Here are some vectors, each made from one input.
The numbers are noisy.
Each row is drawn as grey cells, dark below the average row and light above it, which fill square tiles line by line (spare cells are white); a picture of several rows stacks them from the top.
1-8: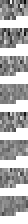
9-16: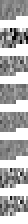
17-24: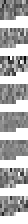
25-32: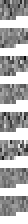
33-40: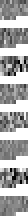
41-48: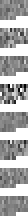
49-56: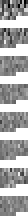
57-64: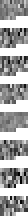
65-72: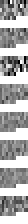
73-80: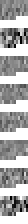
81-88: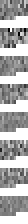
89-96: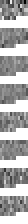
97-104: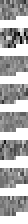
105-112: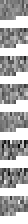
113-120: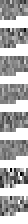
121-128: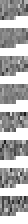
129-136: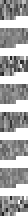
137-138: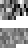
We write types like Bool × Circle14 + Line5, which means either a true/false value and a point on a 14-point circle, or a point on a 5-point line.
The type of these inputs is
Bool × Label5 + Unit.
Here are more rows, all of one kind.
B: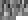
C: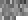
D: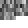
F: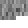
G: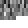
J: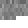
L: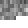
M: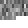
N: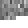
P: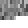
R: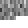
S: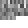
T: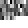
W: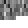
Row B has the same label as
F, L and T.
